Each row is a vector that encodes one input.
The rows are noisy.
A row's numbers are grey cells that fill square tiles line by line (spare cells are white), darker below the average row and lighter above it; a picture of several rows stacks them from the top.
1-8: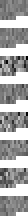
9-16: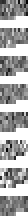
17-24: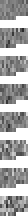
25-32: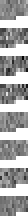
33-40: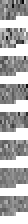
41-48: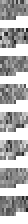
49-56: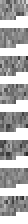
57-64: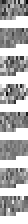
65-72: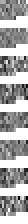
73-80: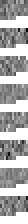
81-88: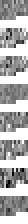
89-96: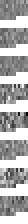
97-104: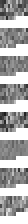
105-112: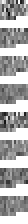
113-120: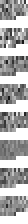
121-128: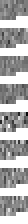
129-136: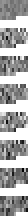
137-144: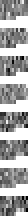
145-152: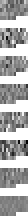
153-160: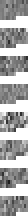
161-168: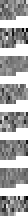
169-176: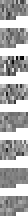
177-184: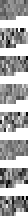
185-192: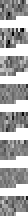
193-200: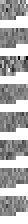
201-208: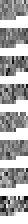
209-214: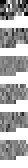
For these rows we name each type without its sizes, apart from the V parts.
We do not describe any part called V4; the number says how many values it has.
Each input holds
a true/false value, together with either a point on a line, or a value of V4.
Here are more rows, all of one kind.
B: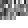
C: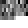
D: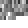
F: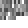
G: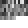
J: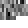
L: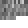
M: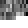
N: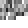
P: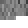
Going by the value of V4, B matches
D, G, N and P.
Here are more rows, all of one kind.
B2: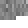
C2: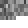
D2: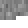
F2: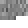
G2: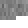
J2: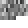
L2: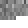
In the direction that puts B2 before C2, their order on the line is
G2, J2, B2, C2, L2, D2, F2.
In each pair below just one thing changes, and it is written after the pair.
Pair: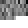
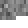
the true/false value
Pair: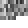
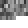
the value of V4
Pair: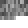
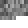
the value of V4
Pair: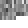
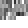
the true/false value
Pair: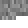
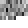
the true/false value
